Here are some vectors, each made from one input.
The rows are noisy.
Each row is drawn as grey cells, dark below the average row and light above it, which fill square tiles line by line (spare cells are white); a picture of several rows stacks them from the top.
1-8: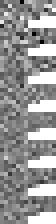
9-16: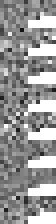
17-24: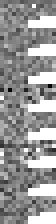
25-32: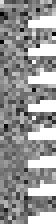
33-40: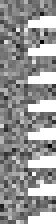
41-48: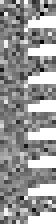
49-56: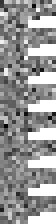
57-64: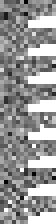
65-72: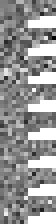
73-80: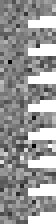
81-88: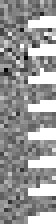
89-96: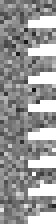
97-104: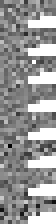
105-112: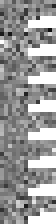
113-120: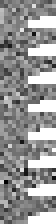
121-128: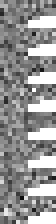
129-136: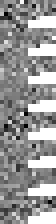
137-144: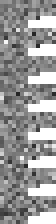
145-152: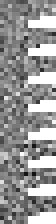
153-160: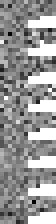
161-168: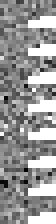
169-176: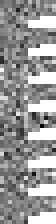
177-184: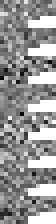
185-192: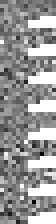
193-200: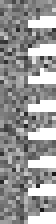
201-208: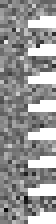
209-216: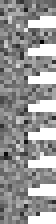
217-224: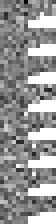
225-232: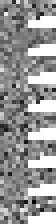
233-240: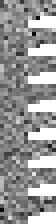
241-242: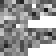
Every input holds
either a node of a 12-node tree, or three true/false values, or a list of up to two points on a 6-point line.
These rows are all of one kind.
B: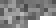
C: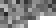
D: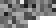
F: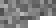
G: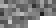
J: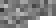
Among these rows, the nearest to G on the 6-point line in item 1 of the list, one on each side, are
B and F.
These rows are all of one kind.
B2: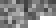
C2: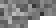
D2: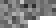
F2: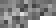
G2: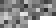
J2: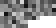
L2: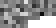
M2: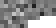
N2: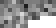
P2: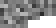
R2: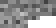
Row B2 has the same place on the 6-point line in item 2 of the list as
F2, G2, L2 and P2.
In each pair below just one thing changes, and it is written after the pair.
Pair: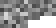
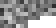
the place on the 6-point line in item 2 of the list
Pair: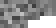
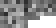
the place on the 6-point line in item 2 of the list
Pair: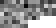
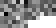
the place on the 6-point line in item 1 of the list
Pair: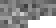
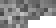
the place on the 6-point line in item 2 of the list
